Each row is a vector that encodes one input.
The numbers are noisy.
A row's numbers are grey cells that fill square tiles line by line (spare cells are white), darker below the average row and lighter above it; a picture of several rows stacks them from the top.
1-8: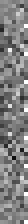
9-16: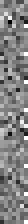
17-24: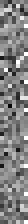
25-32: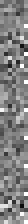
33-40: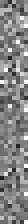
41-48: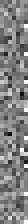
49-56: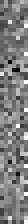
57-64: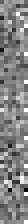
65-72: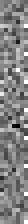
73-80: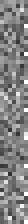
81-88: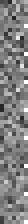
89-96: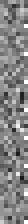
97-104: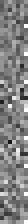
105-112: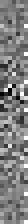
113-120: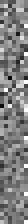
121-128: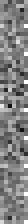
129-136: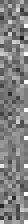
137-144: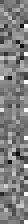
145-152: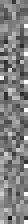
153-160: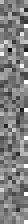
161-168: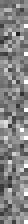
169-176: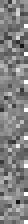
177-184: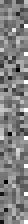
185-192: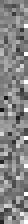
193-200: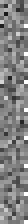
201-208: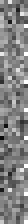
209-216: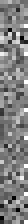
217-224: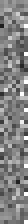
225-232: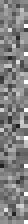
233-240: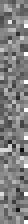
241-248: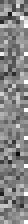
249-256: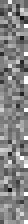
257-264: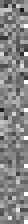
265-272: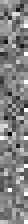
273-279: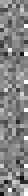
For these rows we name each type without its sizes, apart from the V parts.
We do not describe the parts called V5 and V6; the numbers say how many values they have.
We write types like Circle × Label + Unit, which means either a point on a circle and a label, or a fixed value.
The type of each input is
(Line + V6) × (Tree + V5).
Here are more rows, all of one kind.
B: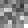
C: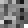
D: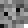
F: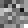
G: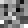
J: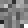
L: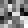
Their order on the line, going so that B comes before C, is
B, D, F, G, C, J, L.
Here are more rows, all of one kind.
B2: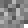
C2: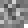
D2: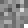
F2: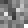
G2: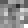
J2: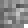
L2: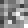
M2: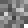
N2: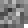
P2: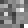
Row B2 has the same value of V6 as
J2, L2, M2 and N2.
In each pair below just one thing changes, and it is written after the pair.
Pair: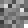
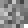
the value of V5
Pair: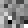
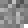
the place on the line
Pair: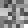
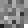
the value of V5
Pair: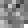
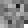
the value of V5
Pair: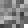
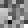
the value of V5
